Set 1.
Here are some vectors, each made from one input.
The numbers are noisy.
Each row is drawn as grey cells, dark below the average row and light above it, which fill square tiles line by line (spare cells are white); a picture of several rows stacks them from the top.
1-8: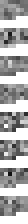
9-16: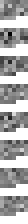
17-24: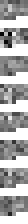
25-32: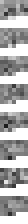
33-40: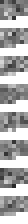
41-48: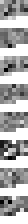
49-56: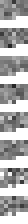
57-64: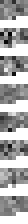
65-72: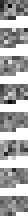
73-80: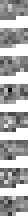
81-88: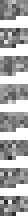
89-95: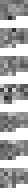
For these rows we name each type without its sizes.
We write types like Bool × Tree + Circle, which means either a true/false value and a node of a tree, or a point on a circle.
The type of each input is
Circle.
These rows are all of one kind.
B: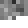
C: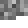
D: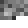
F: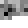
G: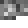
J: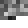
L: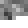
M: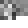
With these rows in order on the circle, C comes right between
F and J.
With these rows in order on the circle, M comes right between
D and F.
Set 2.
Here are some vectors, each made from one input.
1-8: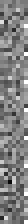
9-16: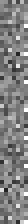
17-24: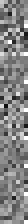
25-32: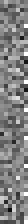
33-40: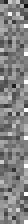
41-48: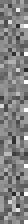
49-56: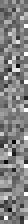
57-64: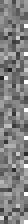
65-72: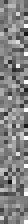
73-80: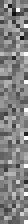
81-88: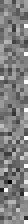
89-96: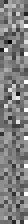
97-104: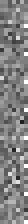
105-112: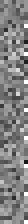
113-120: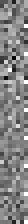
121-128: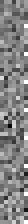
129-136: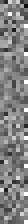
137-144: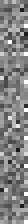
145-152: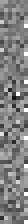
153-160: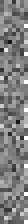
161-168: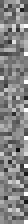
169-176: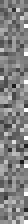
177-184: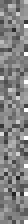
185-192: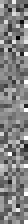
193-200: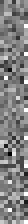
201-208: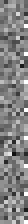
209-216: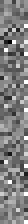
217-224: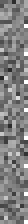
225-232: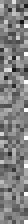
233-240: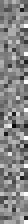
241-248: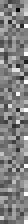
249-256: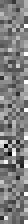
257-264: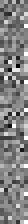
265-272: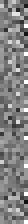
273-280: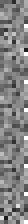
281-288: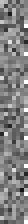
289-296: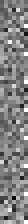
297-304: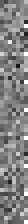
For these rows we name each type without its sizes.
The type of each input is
Circle.
